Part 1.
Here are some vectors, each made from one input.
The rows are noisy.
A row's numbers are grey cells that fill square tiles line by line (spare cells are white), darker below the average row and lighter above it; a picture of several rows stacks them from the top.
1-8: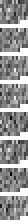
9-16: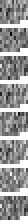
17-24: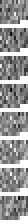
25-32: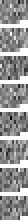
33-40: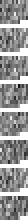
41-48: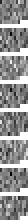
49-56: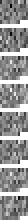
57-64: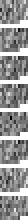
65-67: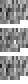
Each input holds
a point on an 11-point circle.
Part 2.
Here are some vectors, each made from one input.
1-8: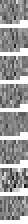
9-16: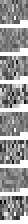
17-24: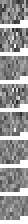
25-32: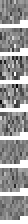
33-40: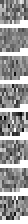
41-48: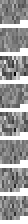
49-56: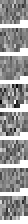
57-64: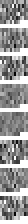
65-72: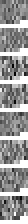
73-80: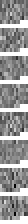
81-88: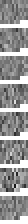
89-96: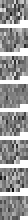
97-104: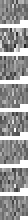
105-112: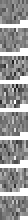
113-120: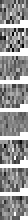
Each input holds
a point on an 18-point line.
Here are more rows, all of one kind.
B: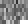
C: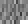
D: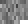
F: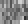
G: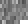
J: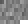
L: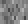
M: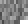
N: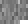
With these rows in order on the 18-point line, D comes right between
G and L.
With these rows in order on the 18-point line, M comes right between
C and L.
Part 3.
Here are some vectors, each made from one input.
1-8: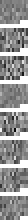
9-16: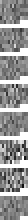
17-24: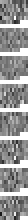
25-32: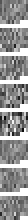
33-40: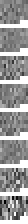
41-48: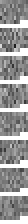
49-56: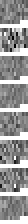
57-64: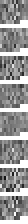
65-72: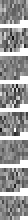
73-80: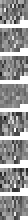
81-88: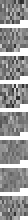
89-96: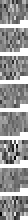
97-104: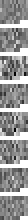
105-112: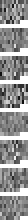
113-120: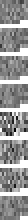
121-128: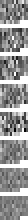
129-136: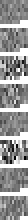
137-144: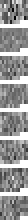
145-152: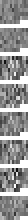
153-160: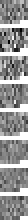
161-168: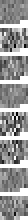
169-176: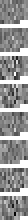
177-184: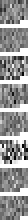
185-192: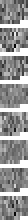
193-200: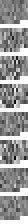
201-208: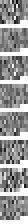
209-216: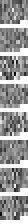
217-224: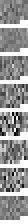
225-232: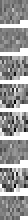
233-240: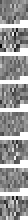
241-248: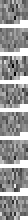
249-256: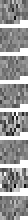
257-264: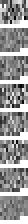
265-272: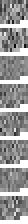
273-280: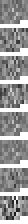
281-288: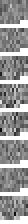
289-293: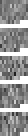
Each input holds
a point on a 7-point line.
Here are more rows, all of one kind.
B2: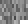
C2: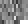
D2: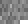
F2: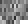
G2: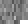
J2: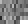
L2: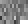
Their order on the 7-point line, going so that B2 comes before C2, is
F2, D2, B2, C2, G2, L2, J2.
